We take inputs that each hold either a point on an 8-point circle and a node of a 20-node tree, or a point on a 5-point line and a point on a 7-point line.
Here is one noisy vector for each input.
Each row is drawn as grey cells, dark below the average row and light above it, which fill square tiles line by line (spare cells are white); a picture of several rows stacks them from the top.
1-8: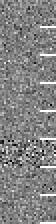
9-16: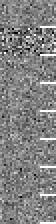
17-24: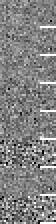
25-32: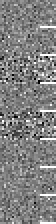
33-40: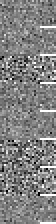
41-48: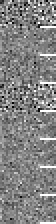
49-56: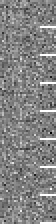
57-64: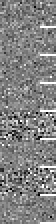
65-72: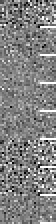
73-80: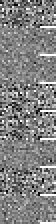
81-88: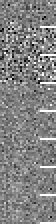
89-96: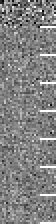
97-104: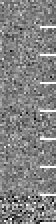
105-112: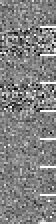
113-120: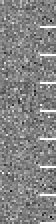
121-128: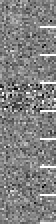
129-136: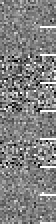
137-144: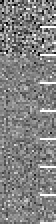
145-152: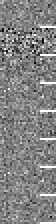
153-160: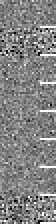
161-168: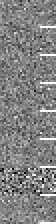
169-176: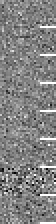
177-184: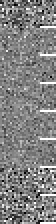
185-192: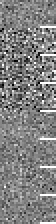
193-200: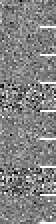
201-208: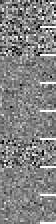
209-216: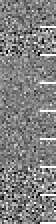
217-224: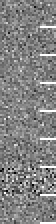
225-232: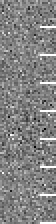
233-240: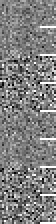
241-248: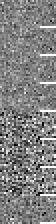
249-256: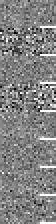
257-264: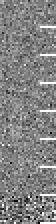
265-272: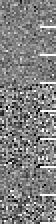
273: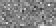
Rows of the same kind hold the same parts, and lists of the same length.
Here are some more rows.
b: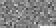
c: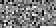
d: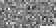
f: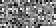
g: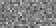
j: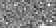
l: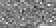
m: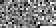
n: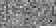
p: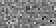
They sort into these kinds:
b, d, g, j, l, n, p
c, f, m

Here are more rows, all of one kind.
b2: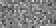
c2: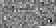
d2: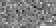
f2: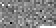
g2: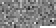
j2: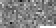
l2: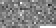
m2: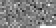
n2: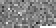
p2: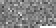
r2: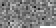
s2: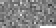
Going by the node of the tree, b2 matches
c2 and f2.
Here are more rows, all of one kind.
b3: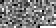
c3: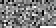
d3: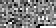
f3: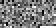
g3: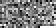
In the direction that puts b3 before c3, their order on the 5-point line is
g3, d3, b3, f3, c3.
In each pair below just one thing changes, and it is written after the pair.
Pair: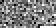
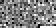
the place on the 5-point line
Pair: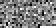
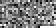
the place on the 7-point line
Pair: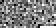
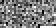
the place on the 7-point line
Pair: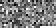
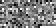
the place on the 5-point line
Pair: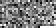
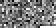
the place on the 5-point line
